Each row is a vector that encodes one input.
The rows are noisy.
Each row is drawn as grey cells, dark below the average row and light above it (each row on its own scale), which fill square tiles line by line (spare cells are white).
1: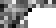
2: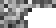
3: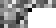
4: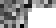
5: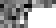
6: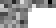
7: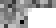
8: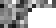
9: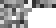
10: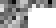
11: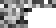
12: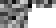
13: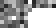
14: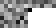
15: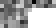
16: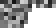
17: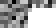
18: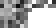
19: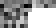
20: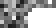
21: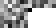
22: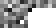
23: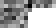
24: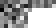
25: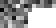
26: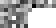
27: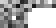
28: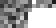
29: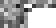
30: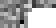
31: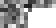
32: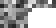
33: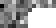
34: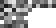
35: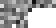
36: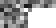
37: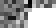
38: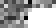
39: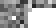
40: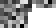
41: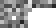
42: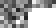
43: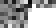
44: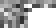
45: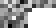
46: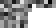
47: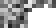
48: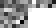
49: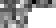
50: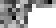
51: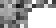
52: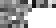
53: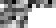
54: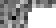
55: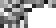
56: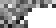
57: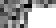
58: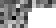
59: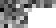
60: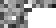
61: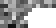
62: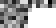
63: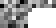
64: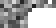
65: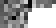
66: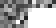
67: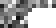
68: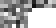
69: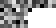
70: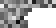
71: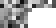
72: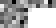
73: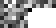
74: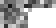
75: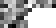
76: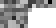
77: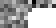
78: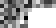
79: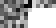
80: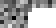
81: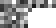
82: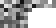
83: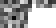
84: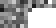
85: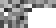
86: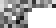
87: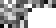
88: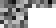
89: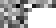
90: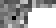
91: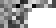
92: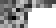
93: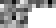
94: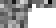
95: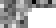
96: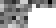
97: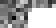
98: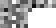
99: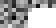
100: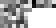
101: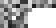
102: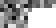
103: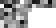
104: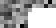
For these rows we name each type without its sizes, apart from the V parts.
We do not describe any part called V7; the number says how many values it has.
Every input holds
a true/false value, together with either a point on a line, or a value of V7.
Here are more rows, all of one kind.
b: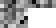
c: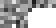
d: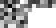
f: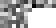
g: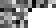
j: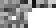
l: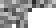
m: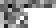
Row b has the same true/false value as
d and m.
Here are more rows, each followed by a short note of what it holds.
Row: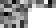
a true/false value and a value of V7
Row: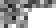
a point on a line and a true/false value
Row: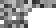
a point on a line and a true/false value
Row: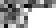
a point on a line and a true/false value
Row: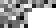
a true/false value and a value of V7
